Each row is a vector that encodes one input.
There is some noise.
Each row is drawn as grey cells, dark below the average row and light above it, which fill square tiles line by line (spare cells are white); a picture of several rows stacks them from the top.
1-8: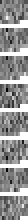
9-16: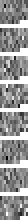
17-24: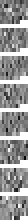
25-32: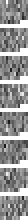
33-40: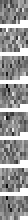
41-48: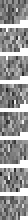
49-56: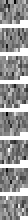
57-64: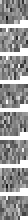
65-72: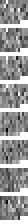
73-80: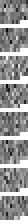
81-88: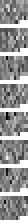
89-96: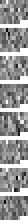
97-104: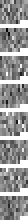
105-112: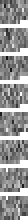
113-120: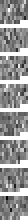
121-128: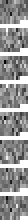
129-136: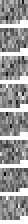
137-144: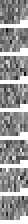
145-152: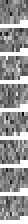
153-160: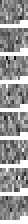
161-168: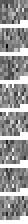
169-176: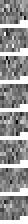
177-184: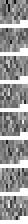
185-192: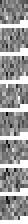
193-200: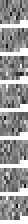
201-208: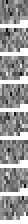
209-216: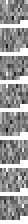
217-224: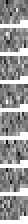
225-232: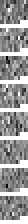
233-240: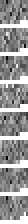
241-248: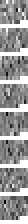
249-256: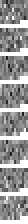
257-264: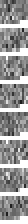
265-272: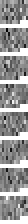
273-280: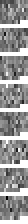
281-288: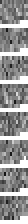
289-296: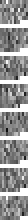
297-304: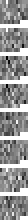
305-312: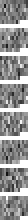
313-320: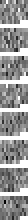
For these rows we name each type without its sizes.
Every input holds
two labels, together with either a label, or a point on a line and three true/false values.
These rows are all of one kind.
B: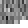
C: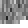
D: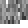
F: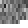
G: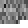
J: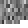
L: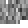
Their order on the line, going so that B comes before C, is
B, D, G, F, C, L, J.
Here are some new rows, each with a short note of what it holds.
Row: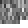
two labels, a point on a line and three true/false values
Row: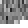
two labels, a point on a line and three true/false values
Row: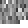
three labels
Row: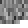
two labels, a point on a line and three true/false values
